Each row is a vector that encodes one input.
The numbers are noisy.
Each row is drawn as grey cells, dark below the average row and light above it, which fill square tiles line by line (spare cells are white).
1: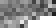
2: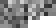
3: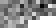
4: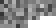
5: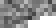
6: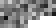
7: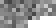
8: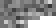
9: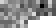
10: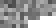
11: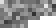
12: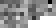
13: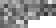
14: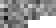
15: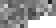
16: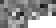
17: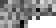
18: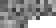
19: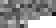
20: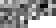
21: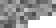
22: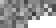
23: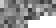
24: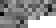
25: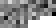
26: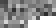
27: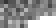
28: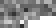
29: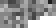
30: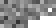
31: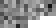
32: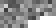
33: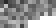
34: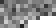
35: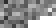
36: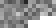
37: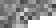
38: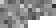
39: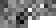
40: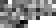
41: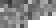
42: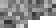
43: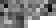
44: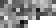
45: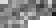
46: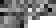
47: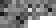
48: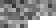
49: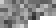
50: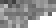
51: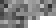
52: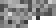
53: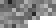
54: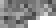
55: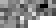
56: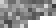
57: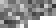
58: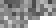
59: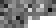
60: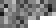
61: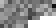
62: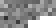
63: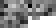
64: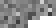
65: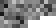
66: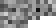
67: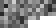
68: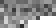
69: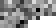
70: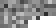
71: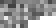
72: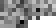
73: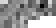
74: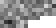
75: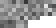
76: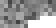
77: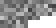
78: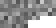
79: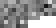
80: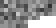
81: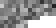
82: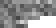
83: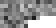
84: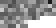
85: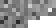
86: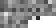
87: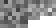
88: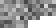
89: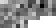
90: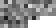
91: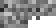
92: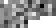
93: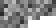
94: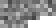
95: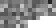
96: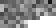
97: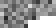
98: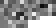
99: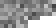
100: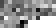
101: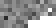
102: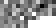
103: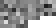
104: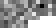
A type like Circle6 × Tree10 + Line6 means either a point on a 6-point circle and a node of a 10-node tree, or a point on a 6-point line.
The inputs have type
(Line6 + Tree10) × Tree10.
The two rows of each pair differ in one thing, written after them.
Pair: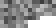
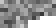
the node of the tree
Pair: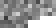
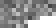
the node of the tree
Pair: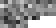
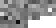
the place on the 6-point line
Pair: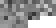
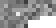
the place on the 6-point line
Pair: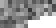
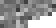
the place on the 6-point line
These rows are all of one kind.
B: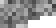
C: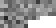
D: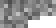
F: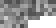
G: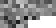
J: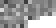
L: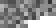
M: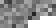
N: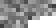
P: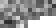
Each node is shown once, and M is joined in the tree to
D, L and N.
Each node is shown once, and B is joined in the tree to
N and P.
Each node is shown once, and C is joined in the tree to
D and G.
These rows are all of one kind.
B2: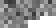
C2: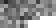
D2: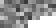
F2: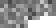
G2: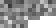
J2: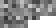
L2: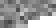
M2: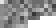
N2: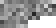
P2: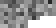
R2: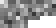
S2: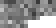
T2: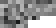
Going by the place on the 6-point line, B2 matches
J2, P2 and R2.
